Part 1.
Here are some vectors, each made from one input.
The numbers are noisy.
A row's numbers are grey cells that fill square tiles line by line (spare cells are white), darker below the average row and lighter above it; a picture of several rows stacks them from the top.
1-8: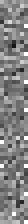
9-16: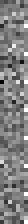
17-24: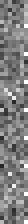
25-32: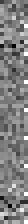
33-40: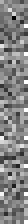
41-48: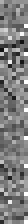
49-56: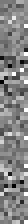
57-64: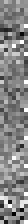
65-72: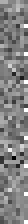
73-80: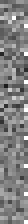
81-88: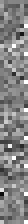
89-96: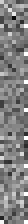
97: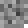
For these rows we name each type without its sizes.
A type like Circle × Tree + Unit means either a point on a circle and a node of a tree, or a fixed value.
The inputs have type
(Bool × Bool × Bool + Unit) × Label × Label.
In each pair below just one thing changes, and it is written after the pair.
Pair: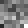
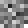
one of the two labels
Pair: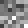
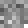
one of the three true/false values
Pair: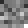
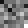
one of the three true/false values
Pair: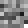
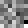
one of the three true/false values
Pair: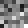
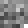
one of the two labels
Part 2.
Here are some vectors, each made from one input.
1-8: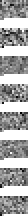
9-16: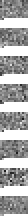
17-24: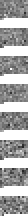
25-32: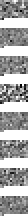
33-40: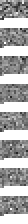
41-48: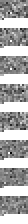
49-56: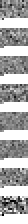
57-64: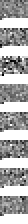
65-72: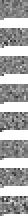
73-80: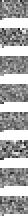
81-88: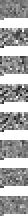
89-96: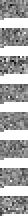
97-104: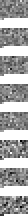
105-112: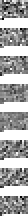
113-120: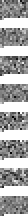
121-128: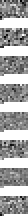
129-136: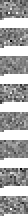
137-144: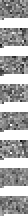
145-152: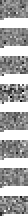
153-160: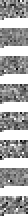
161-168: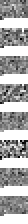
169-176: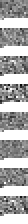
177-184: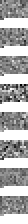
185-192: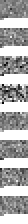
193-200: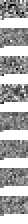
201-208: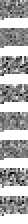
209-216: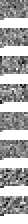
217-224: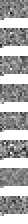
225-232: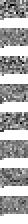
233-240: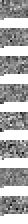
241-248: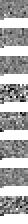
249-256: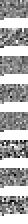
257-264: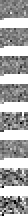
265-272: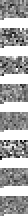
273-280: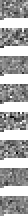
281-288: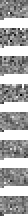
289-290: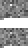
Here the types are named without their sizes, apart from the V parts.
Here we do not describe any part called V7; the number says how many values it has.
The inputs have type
(Bool × Bool × Bool × Bool + Unit) × Line + V7.
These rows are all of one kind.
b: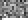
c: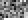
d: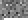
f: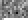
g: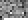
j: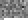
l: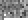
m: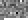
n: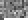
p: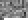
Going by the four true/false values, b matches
d, g, j and p.
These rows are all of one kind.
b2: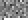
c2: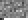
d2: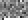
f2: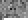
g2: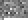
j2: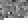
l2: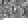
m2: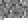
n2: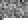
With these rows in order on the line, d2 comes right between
b2 and c2.
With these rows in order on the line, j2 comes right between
g2 and m2.
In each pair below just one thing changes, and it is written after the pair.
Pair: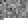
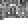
the place on the line
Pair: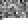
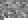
the place on the line
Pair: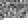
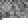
the place on the line
